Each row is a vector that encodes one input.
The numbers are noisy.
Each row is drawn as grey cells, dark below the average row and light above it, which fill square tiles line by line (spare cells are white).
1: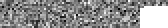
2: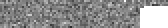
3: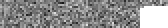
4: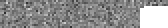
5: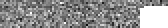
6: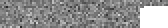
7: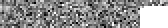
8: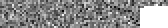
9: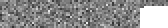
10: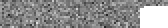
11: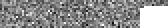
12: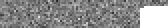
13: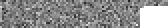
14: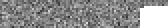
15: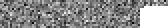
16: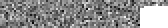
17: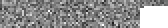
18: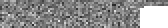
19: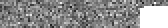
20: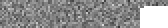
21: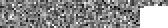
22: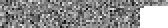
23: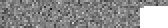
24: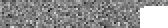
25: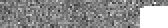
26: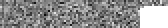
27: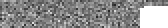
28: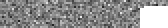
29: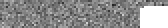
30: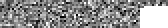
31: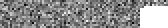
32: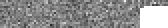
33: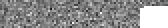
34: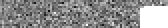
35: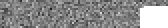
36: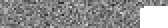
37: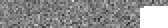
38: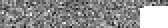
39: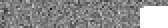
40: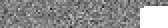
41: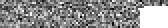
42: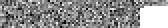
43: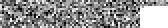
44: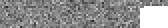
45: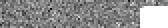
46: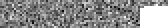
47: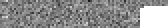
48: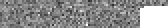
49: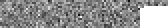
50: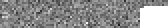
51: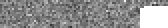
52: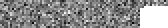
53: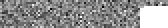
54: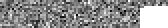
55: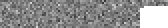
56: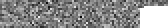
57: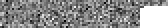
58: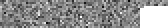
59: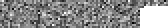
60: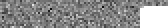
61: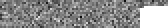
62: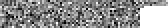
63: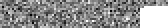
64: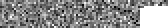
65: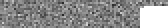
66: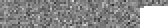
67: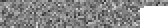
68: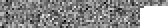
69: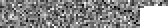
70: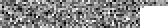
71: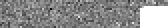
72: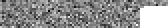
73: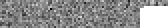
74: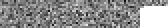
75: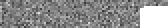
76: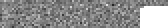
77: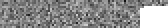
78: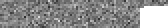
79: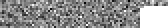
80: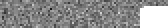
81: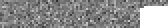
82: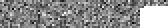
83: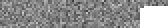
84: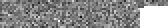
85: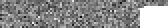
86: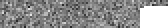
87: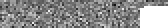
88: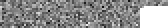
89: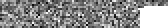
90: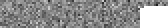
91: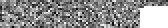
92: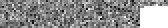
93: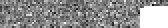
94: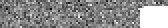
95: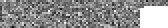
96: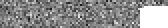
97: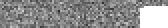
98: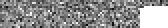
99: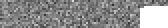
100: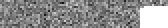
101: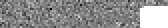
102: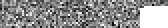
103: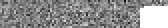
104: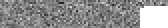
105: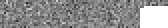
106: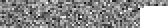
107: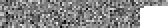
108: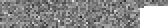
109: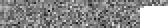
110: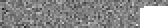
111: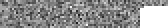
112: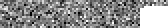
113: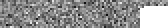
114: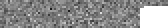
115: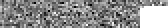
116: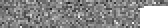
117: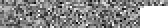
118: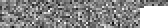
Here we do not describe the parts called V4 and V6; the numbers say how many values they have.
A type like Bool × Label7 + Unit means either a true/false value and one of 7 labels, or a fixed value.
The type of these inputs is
Bool × (Line5 + V6) + V4.
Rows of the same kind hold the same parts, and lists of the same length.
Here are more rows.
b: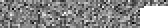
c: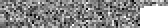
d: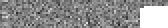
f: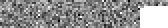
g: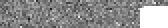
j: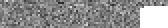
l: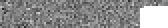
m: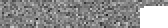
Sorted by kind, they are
b, c
d, j
f, g, l, m

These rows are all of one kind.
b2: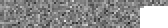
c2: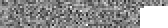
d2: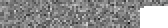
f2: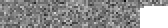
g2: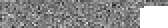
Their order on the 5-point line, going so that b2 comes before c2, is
g2, f2, b2, d2, c2.
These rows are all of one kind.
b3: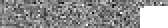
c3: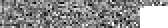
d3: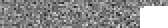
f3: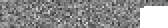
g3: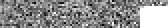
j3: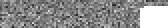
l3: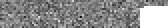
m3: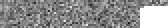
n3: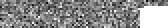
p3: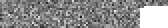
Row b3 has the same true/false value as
f3 and j3.
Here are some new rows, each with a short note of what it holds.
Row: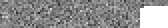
a point on a 5-point line and a true/false value
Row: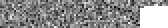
a value of V4
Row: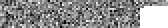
a value of V4
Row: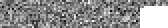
a value of V4
